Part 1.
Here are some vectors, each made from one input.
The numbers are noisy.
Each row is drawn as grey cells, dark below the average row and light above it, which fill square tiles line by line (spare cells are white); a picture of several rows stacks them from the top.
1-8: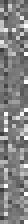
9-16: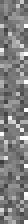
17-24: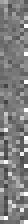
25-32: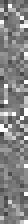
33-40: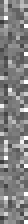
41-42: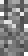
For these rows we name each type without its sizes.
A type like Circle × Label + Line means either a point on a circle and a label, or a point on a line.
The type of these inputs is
Line.
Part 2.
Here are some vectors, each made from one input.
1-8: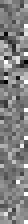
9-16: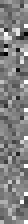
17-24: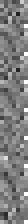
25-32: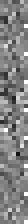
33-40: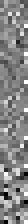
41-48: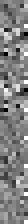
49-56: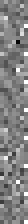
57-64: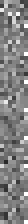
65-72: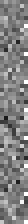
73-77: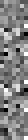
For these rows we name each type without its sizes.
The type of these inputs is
Bool × Bool × Bool + Unit.
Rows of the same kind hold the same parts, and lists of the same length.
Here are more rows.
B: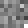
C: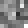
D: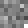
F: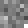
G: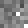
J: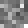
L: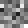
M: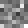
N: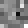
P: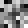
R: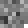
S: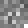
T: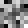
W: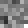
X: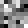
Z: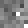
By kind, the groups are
B, C, D, F, G, J, L, M, N, R, S, W, Z
P, T, X

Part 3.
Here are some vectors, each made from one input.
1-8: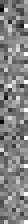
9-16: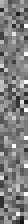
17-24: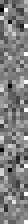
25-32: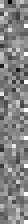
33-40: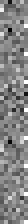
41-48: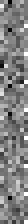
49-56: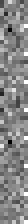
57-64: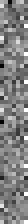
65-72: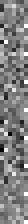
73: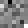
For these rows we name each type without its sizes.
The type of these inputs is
Circle + Unit.
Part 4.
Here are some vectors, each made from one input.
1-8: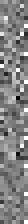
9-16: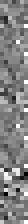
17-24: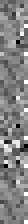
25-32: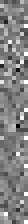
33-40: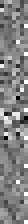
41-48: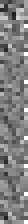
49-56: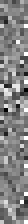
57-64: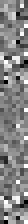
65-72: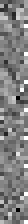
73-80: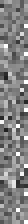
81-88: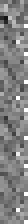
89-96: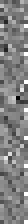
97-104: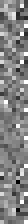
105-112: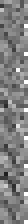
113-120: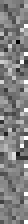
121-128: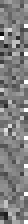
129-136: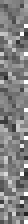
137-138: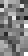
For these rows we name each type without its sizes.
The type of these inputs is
Bool × Bool × Bool + Unit.
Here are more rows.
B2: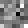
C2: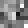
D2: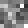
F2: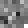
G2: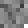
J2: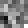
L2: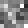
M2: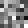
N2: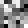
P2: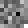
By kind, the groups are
B2, C2, D2, F2, G2, J2, L2, M2, P2
N2

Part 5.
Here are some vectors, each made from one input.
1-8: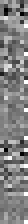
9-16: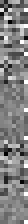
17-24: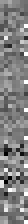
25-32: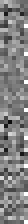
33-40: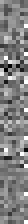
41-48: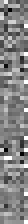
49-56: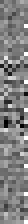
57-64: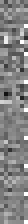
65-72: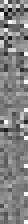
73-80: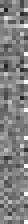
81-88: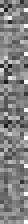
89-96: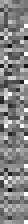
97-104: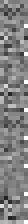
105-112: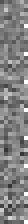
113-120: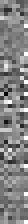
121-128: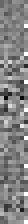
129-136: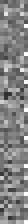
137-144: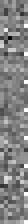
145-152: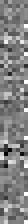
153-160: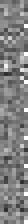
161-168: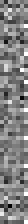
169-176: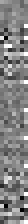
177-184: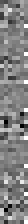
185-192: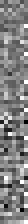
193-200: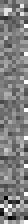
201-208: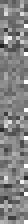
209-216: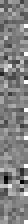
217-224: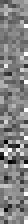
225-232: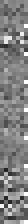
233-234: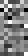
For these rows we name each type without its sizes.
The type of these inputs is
Line.
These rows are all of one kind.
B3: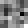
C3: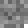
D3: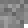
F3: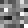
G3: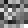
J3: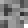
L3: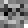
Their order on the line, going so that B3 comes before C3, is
G3, B3, J3, D3, L3, C3, F3.
